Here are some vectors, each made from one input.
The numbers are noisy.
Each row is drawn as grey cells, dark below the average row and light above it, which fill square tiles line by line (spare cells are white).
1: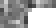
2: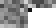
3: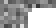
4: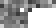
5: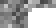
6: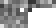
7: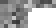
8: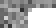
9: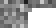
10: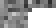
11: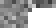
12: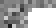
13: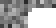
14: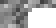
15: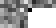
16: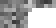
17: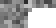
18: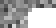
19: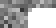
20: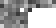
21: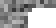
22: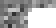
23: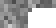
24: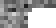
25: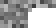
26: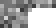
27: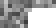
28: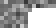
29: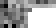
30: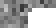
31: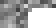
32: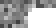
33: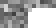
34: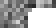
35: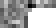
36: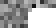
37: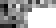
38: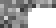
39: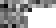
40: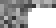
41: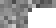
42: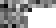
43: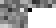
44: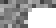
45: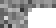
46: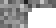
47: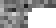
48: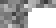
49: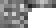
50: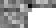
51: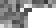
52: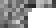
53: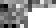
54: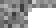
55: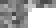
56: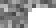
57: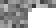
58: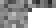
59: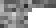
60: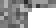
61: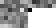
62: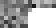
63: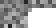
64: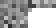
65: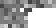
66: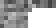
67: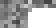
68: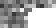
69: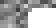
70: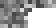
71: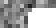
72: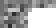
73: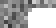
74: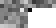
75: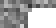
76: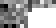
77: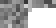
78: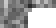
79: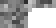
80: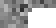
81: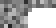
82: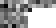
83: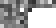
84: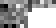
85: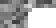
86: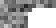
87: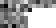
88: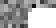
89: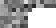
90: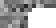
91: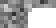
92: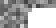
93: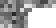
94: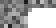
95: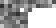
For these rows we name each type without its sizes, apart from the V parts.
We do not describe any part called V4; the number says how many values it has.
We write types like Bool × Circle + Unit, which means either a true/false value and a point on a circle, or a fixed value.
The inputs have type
List(Line) × V4.
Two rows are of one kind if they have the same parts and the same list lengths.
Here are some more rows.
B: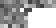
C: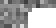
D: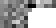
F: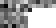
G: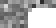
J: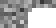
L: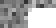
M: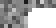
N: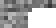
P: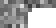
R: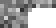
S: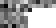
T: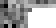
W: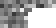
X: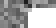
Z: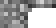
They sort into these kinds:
B, W
C, L, M, N, P, X, Z
D, G, J, R
F, S, T

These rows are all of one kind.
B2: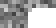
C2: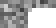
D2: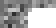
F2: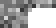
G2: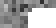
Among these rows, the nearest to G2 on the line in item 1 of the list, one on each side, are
C2 and D2.
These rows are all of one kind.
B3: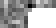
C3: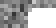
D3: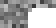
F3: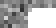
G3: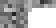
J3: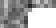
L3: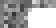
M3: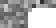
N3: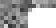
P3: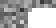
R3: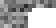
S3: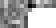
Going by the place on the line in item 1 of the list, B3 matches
M3, P3 and S3.
